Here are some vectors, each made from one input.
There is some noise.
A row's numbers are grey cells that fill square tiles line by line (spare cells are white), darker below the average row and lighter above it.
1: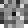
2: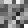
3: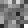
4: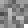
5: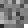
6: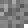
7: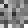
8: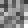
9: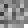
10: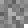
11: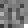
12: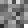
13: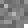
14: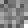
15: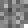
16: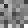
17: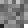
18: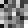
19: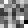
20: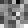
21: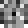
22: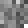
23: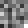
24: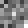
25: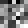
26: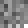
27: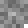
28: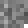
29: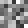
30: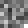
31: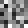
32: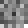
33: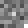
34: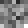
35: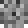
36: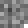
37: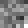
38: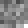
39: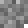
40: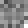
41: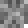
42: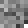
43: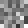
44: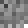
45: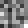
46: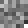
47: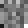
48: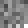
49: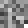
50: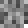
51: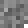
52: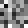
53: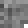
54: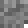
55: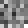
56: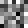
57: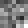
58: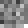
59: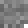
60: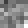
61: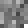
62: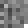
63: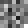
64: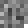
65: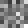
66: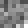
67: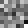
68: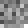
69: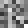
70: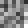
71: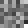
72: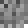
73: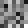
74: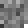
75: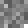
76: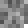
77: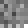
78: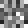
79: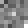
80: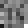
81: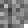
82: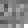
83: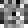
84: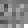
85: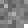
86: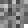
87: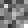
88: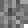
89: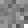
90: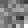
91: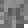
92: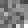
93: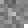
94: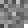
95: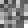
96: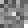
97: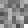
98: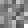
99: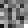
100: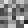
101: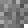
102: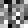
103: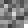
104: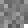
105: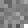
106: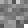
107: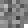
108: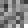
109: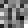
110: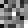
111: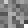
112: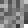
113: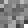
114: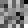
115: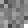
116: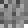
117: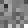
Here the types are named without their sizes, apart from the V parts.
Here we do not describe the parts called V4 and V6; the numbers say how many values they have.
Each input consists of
a point on a line, together with either a fixed value, or a true/false value, a value of V4 and a value of V6.
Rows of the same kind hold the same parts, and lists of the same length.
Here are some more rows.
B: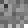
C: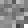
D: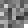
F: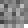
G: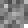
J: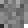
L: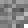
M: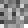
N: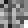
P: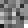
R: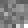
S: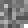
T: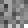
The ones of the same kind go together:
B, F, M, R, T
C, D, G, J, L, N, P, S

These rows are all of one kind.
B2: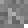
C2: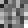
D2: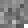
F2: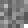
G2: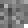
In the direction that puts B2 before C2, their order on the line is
D2, F2, G2, B2, C2.
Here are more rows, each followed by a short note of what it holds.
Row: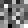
a point on a line, a true/false value, a value of V4 and a value of V6
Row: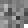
a point on a line, a true/false value, a value of V4 and a value of V6
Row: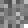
a point on a line, a true/false value, a value of V4 and a value of V6
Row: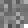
a point on a line, a true/false value, a value of V4 and a value of V6
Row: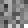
a point on a line
